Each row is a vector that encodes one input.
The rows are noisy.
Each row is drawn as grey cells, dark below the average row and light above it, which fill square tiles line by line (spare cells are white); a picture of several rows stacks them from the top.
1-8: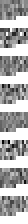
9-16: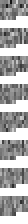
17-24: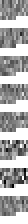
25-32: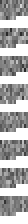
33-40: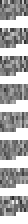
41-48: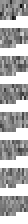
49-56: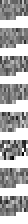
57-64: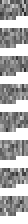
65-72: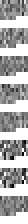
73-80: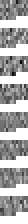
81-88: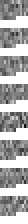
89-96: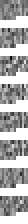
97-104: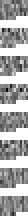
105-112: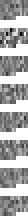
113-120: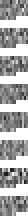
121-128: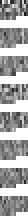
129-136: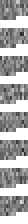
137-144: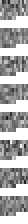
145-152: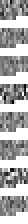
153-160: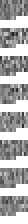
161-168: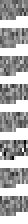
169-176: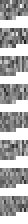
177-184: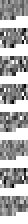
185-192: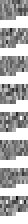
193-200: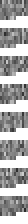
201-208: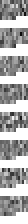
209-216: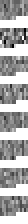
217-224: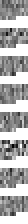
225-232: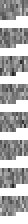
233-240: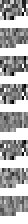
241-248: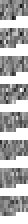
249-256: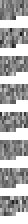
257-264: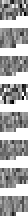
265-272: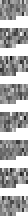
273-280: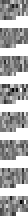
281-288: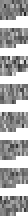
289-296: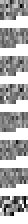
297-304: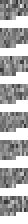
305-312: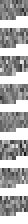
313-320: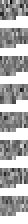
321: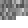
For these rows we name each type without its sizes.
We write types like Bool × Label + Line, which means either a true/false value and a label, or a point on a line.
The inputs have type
Bool × (Circle + Unit).
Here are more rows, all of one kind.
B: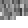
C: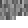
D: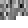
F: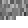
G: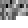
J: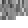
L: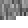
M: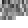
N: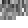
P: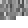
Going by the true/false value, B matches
C, F and L.
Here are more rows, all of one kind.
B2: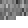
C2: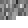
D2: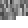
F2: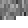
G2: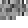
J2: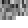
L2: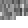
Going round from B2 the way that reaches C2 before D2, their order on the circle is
B2, C2, D2, J2, L2, G2, F2.
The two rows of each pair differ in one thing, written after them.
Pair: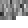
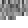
the place on the circle
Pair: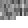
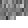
the place on the circle
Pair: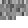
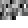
the place on the circle
